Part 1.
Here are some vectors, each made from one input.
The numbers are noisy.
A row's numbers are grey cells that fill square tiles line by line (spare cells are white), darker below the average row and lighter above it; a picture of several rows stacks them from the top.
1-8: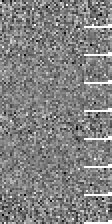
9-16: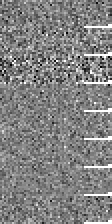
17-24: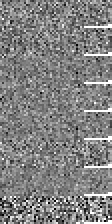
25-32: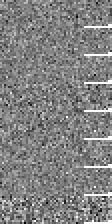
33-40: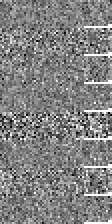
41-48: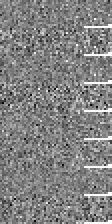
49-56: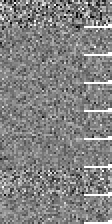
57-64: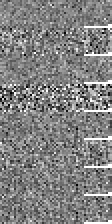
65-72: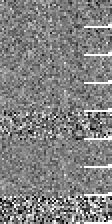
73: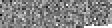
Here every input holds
either one of 4 labels, or a point on a 6-point line and a point on a 7-point line.
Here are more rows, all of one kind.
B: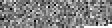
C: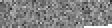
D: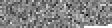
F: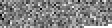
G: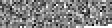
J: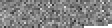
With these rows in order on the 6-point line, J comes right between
B and G.
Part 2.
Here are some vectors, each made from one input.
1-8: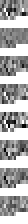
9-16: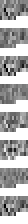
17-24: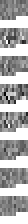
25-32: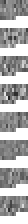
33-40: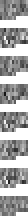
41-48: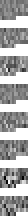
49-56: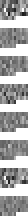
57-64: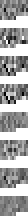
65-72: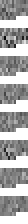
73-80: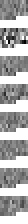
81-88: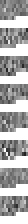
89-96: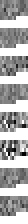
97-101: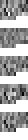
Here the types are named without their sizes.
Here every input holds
a list of points on a line.
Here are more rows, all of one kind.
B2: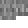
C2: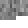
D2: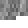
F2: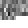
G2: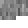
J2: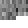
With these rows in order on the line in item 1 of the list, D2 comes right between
C2 and J2.
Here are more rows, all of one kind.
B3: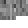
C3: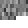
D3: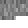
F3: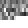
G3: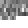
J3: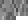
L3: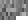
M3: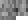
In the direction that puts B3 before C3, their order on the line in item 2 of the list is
J3, B3, D3, L3, C3, M3, G3, F3.
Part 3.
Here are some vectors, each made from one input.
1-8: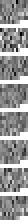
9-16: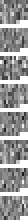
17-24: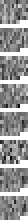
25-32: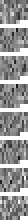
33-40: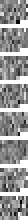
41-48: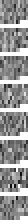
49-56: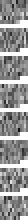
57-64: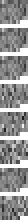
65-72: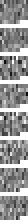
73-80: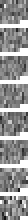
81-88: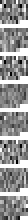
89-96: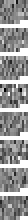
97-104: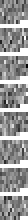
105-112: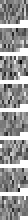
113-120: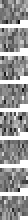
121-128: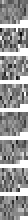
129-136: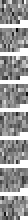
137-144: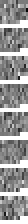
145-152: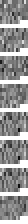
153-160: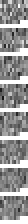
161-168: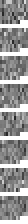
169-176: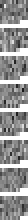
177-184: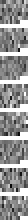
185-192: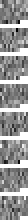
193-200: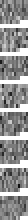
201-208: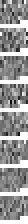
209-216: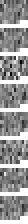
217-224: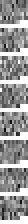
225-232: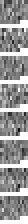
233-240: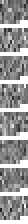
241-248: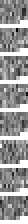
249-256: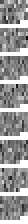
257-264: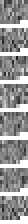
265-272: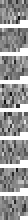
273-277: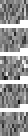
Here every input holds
a point on a 12-point line and a node of an 11-node tree.
